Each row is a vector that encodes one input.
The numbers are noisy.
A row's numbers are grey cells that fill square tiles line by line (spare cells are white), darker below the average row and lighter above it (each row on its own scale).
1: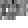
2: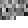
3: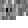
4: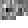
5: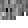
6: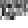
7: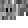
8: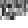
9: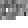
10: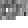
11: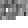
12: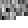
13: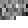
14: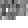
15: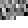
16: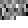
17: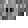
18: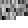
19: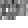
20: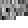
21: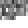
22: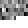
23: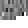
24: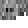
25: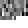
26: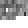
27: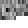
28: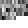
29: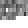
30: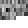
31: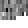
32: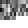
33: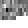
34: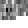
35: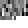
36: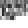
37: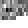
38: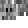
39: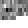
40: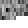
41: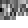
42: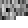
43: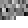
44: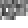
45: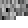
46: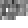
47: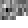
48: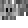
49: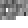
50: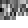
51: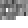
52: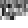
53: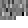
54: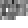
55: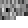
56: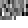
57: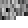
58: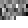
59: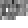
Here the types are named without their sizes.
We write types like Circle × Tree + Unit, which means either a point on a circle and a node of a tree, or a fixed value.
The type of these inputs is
List(Line).
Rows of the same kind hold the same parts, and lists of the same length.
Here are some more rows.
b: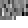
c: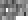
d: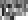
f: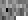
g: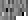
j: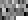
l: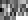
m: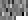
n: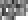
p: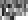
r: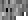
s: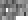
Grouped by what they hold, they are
b, f, g, j, m, r
c, d, n, p, s
l

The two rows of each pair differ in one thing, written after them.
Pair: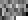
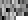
the place on the line in item 2 of the list
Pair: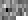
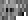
the place on the line in item 2 of the list
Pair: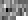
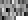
the place on the line in item 1 of the list
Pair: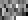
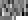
the place on the line in item 2 of the list
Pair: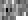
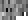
the place on the line in item 2 of the list
